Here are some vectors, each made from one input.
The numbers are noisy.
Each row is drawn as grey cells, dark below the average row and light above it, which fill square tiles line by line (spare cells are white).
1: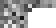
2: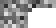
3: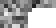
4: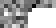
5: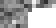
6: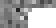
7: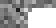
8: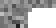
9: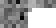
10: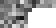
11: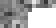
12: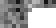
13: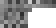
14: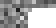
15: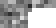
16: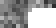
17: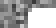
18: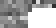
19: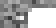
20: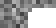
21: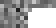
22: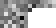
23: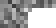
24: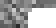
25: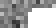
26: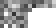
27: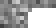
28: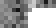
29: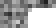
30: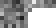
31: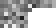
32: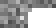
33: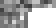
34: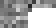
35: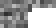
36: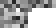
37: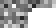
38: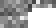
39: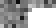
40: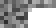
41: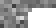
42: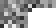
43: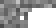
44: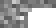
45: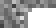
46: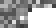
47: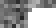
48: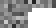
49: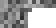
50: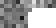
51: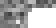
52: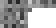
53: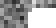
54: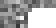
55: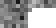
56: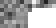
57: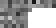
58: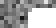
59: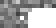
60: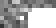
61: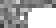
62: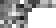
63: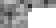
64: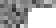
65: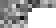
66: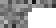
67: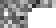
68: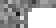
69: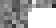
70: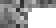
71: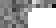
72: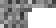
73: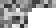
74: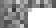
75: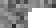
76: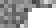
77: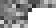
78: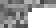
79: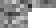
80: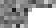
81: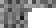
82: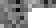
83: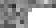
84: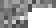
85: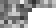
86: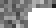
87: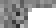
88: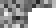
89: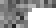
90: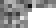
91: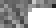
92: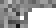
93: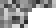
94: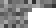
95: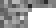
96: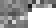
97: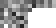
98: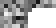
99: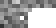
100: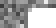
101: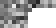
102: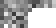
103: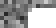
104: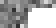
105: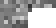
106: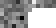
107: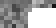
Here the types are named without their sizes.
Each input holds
either a point on a circle and three true/false values, or a node of a tree.
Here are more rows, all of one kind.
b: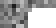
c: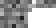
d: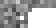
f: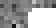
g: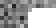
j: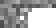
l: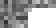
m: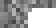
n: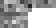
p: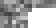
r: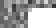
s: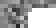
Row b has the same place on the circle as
g, l and r.
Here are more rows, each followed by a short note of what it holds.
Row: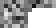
a node of a tree
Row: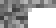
a point on a circle and three true/false values
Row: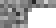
a point on a circle and three true/false values
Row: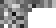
a node of a tree
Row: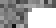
a point on a circle and three true/false values
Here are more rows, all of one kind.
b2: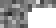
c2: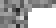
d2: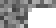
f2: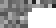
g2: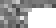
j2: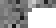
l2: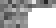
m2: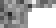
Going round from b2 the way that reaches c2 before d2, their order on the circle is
b2, m2, l2, g2, c2, d2, j2, f2.
